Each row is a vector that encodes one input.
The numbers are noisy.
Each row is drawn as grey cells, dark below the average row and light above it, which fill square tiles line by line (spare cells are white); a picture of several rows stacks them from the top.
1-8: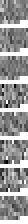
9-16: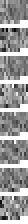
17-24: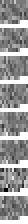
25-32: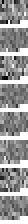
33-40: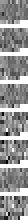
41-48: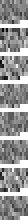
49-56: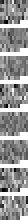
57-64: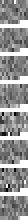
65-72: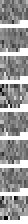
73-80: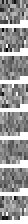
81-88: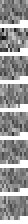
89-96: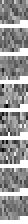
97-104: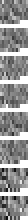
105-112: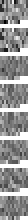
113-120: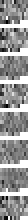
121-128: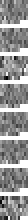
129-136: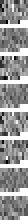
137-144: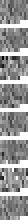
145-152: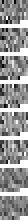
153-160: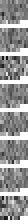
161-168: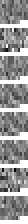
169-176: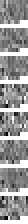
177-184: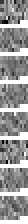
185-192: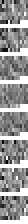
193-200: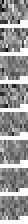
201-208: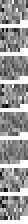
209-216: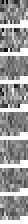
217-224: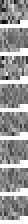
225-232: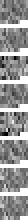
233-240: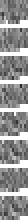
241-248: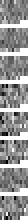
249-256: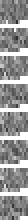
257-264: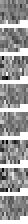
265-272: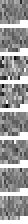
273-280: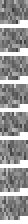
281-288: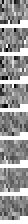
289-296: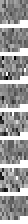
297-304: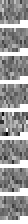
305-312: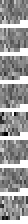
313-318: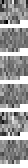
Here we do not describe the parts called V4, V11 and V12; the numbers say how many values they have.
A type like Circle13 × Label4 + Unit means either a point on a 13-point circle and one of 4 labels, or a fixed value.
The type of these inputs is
Bool × (Line6 + V11) × V4 + Line13 × V12.
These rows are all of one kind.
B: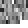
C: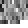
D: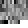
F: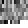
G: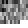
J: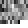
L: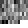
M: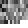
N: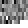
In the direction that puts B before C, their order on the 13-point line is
N, B, C, D, J, F, L, M, G.
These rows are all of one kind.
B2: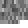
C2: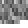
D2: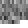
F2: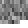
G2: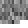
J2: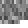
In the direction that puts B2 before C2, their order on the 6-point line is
B2, G2, F2, D2, J2, C2.
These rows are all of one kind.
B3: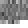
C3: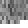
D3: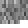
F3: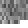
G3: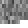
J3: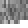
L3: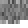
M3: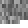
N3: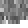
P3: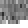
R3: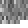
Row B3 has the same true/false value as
G3, L3 and M3.
